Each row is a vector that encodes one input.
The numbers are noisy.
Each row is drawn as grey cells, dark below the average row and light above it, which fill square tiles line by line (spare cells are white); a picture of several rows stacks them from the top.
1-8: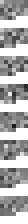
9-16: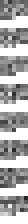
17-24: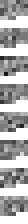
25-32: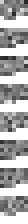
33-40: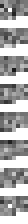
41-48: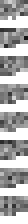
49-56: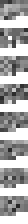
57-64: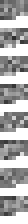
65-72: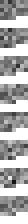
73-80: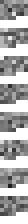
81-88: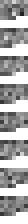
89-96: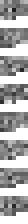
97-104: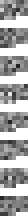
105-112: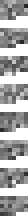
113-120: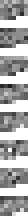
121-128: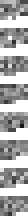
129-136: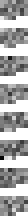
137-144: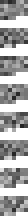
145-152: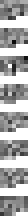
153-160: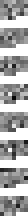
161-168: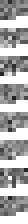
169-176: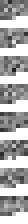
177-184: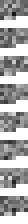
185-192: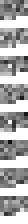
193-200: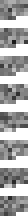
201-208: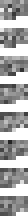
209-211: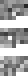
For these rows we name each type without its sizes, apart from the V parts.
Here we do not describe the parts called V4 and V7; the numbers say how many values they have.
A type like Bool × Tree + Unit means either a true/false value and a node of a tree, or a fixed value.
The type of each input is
Bool × Bool × Bool × Bool × V7 + (Label + Tree) × V4.
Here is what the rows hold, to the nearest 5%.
About 65% of them hold four true/false values and a value of V7. The rest hold a value of V4, together with either a label, or a node of a tree.
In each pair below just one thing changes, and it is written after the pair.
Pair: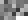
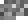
the node of the tree
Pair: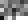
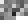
the value of V4
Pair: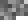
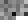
the value of V4
